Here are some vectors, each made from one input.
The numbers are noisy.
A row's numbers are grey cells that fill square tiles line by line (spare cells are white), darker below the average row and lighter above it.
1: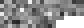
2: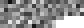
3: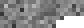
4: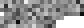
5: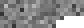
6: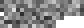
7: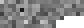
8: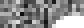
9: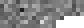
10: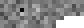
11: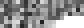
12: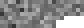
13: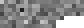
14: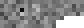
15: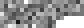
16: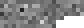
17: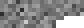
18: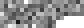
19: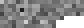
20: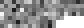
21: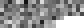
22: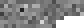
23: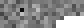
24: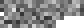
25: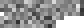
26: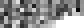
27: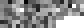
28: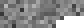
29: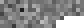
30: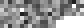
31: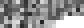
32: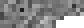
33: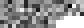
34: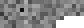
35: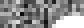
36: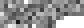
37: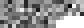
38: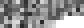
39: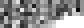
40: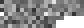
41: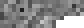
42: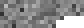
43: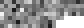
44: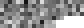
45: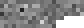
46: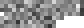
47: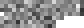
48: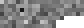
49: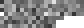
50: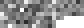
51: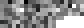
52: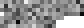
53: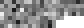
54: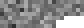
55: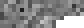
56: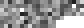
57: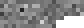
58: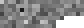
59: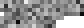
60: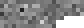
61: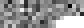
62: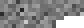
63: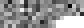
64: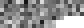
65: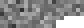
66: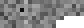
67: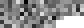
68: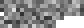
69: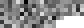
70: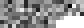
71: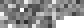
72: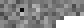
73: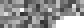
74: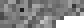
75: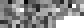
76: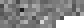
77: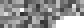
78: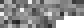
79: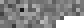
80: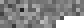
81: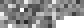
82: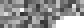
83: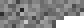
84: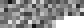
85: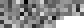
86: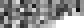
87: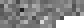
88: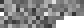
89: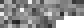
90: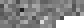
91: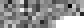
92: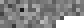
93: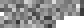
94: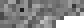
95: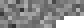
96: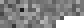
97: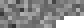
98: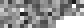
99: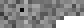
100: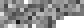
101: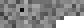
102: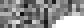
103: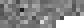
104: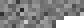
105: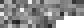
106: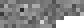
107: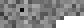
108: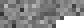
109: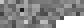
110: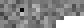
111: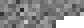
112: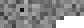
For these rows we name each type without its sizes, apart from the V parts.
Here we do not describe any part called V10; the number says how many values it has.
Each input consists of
either a point on a circle, or a node of a tree, or a value of V10.
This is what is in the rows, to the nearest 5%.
About 25% of them hold a point on a circle. About 30% of them hold a node of a tree. The rest hold a value of V10.
